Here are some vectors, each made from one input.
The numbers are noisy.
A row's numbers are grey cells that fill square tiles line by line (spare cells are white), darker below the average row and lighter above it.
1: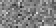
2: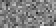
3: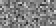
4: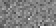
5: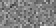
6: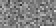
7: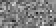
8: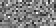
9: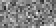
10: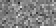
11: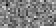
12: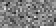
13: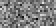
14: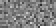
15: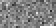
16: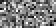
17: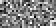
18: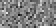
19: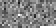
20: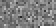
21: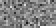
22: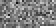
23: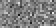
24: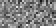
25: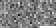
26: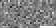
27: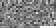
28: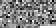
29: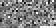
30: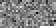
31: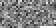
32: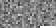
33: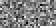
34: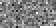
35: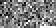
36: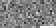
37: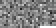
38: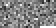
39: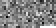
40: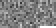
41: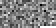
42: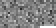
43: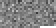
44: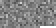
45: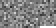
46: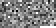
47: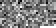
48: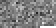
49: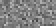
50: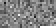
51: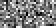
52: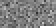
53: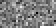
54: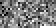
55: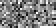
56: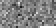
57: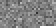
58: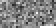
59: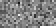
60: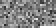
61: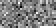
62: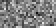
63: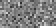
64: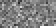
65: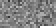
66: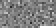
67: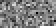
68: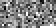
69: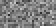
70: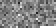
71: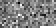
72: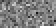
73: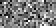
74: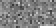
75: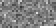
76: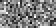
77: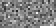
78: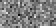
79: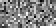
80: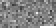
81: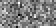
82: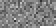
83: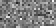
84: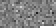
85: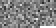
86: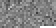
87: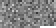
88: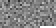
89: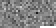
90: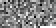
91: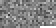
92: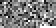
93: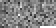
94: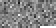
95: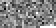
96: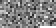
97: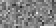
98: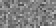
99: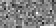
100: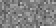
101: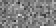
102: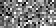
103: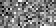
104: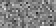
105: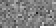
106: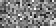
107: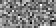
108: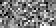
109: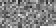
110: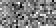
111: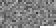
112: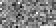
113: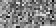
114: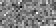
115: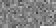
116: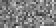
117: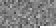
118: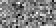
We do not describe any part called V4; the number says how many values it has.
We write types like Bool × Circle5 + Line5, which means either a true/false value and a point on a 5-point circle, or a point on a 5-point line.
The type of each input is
List2(Bool × V4).
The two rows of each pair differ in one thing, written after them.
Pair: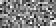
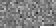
the true/false value in item 2 of the list
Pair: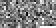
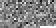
the value of V4 in item 1 of the list
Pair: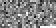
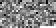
the true/false value in item 1 of the list
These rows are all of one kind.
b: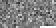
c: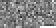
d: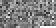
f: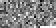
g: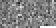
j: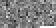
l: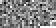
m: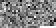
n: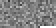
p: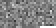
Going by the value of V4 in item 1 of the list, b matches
f, j and p.
